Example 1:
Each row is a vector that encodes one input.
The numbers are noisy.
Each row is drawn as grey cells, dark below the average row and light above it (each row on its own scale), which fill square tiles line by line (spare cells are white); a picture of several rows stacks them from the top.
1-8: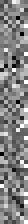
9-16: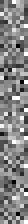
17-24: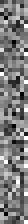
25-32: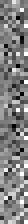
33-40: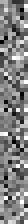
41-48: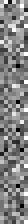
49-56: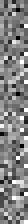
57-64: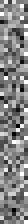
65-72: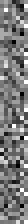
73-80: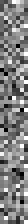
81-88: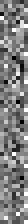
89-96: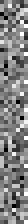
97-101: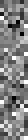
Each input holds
either a point on a 6-point line, or a node of each of two 10-node trees.
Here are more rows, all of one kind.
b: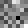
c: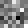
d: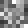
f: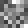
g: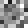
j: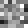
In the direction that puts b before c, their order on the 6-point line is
g, j, d, f, b, c.
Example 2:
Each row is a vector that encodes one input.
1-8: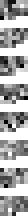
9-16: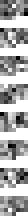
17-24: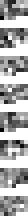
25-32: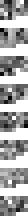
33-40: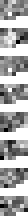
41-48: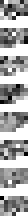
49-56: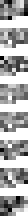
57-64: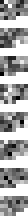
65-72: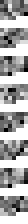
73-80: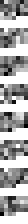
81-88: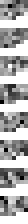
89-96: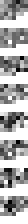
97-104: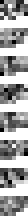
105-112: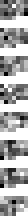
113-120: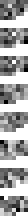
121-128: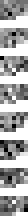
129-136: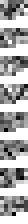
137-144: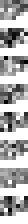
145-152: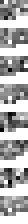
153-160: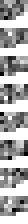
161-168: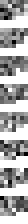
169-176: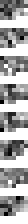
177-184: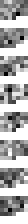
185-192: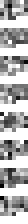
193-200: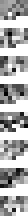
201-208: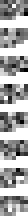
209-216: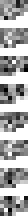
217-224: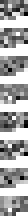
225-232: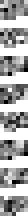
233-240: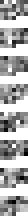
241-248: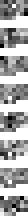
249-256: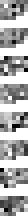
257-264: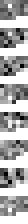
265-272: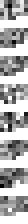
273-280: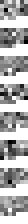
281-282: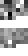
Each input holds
either one of 6 labels, or a node of an 18-node tree and four true/false values.
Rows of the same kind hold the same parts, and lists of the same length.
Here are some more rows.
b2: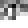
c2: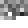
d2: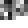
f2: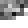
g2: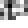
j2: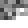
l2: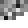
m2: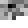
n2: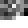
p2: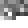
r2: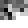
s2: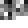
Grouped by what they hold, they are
b2, c2, f2, j2, l2, m2, p2, r2
d2, g2, n2, s2

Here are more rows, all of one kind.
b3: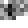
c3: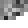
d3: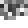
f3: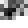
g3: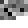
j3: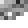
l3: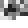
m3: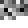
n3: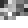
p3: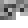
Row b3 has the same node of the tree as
d3, f3 and l3.
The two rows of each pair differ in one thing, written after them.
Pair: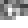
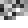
the node of the tree
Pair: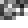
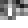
the node of the tree
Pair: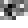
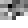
one of the four true/false values
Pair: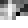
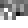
the node of the tree
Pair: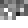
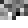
one of the four true/false values
